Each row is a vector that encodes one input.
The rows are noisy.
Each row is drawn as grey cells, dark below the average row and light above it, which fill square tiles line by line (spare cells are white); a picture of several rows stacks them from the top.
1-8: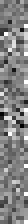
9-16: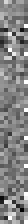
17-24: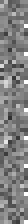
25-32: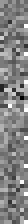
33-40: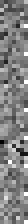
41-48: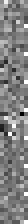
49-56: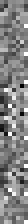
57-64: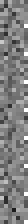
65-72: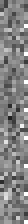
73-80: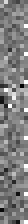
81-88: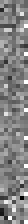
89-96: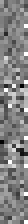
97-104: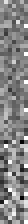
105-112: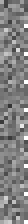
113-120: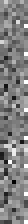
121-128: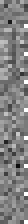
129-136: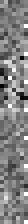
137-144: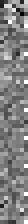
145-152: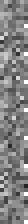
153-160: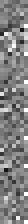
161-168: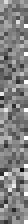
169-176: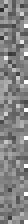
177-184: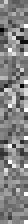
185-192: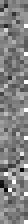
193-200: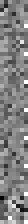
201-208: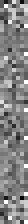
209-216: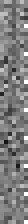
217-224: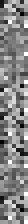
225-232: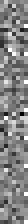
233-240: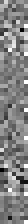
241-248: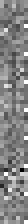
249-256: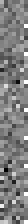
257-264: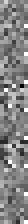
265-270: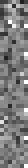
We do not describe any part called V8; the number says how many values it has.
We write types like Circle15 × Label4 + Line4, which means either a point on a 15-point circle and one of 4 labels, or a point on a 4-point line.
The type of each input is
Circle6 + Line9 × (Line10 + V8).
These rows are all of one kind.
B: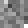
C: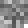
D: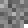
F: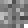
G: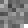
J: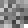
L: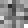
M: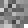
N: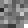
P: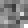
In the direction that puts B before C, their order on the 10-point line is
N, G, D, P, B, F, J, L, M, C.
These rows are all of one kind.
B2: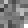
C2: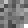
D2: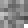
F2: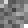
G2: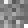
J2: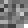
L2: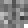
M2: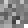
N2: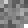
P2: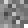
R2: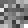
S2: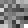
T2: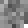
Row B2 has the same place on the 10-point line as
C2, F2, J2 and N2.
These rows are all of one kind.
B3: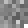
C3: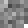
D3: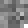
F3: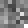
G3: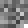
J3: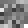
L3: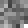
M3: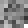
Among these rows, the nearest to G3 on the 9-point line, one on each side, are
D3 and F3.
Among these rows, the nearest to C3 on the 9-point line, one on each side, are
B3 and M3.
